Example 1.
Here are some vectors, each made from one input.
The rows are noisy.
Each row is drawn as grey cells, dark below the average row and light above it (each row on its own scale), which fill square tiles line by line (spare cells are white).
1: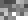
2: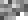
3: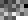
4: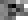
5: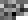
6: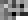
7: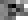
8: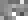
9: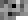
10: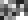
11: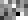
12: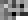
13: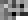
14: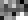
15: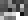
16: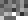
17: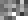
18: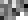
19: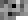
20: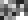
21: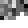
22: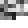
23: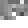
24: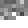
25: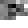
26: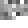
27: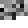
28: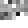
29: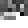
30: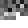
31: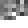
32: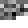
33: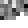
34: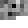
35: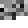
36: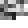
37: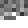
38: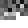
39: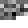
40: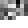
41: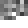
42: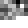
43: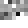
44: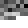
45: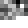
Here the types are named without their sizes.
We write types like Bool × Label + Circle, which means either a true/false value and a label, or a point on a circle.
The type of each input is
Label + Line × Line.
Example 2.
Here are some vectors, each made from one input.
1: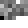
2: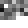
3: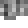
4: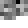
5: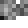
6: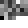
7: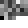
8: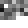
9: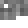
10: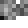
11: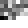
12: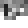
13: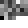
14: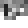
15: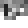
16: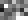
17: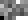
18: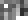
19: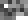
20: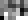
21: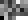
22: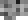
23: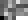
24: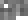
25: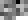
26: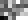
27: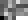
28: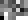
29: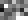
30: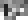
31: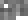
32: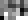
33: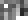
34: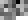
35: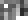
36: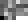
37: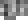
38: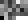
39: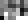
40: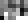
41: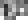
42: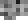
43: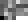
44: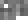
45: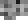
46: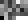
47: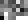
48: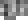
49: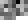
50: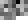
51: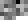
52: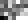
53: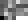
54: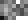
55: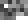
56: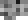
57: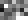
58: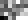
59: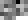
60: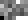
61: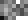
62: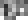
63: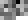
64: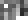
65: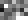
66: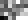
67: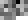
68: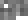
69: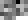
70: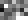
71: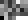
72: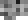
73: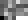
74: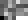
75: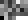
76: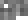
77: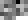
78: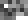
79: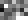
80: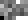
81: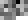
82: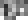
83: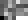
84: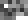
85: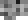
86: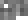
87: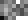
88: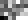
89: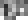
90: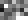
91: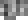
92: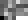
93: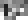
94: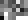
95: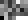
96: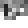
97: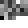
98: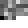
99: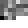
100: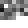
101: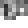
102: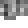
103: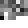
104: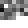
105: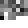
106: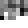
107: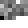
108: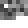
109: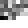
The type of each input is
Line6 + Line11.
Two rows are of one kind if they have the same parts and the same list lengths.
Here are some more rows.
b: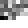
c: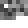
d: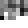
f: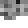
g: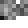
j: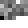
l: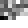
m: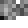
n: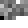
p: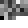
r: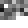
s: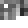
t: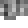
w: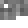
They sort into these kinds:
b, c, d, g, j, l, m, n, p, r, s, w
f, t

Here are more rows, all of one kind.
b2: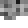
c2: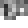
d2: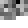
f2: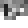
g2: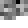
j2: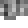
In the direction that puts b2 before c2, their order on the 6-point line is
d2, g2, b2, j2, c2, f2.
